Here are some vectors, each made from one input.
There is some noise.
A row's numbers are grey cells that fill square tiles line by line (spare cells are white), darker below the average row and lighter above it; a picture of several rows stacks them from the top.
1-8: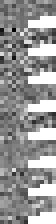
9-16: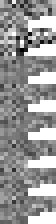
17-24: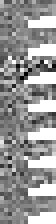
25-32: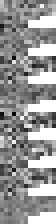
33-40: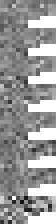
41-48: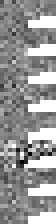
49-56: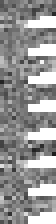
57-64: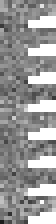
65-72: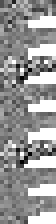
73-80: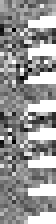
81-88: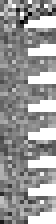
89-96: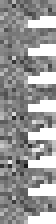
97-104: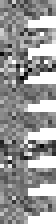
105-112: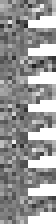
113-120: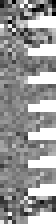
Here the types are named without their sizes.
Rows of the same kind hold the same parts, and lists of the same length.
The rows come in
2 kinds.
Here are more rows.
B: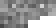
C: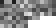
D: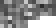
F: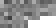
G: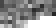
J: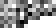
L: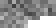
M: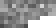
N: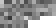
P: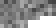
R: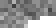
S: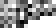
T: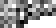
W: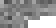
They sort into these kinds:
B, C, D, F, G, L, M, N, P, R, W
J, S, T

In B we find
a point on a circle.
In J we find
a fixed value.
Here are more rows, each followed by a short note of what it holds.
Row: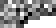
a fixed value
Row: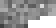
a point on a circle
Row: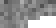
a point on a circle
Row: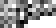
a fixed value
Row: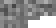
a point on a circle
